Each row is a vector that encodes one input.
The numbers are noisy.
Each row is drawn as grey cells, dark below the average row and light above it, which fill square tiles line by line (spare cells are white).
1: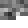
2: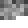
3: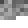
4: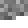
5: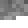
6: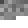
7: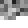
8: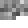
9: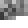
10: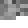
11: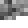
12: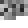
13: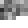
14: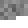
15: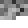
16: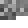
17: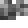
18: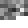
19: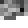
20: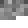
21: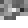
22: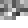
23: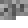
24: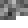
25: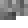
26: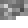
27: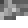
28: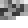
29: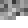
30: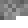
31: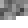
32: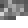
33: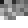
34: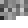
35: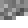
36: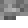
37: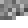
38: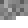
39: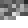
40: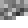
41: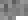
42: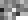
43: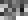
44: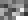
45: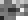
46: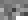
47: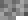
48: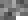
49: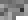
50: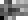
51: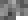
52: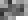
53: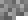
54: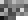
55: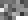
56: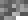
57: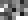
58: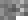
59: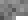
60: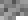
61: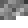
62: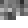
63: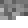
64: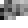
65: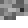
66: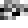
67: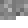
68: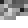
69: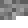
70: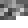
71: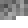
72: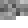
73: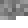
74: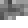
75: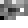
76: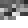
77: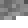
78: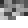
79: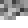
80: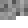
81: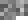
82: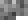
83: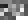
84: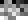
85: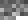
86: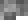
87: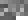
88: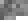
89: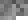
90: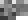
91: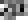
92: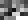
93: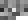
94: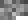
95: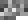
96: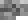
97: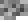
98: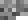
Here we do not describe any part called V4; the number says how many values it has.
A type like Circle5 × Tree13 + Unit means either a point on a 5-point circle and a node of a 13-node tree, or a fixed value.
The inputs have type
Bool × V4 + List2(Line5).
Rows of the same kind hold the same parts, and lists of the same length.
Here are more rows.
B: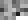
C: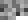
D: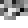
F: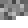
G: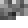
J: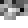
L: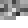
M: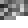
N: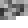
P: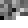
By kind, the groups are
B, C, J, M, N
D, L, P
F
G

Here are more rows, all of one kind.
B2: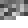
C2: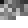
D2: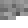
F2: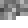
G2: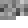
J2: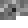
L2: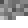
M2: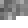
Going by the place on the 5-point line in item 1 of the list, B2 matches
F2 and M2.
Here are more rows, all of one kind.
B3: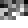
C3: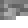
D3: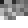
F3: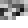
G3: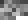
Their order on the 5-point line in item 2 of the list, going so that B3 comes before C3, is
B3, F3, C3, D3, G3.
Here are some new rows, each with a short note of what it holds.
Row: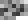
a list of two items
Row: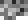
the empty list
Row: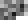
a true/false value and a value of V4
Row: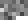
the empty list
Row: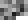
a true/false value and a value of V4
